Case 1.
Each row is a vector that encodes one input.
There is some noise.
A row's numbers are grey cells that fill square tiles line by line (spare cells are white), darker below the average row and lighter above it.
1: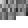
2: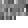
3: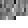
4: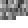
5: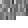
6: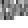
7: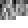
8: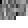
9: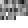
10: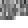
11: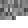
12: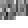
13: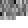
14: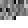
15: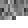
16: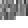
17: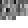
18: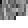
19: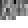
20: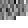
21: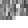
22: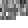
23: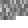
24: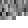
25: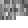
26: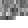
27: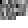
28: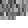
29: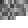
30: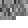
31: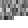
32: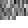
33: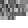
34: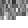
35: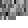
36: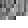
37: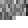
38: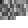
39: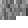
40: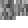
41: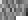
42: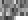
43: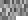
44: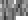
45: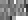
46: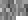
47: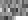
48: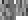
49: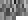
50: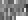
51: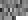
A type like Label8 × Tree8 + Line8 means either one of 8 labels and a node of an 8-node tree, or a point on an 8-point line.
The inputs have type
Circle6 + Label7.
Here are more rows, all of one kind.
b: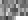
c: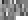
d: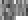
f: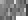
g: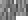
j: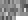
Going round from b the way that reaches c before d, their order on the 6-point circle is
b, c, d, g, f, j.
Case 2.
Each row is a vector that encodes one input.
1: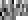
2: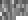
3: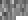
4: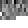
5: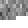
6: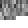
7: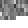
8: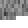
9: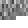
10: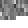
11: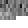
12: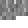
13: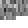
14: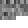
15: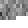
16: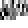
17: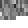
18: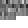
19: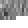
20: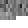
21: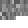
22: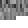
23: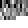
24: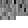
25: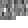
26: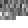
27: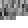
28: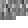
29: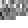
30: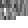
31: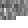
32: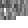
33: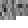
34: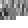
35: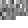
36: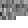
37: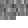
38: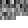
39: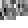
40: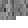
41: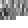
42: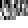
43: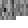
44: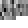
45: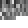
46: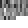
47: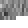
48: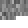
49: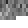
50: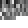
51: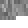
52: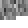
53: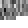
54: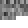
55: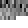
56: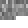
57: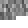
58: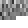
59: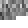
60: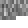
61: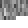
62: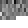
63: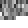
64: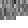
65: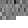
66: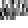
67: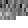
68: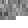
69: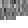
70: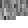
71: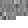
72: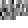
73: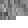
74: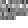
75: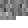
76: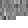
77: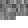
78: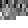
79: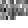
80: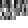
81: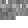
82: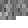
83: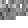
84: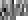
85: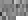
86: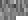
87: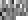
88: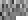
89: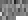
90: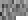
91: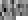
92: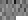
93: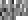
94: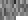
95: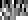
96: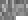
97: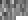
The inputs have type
Bool × Line7.
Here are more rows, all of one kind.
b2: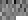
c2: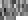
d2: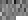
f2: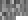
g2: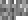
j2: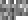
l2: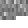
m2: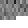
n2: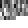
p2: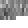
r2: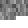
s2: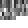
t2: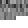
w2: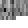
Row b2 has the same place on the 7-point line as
c2, d2, m2 and w2.
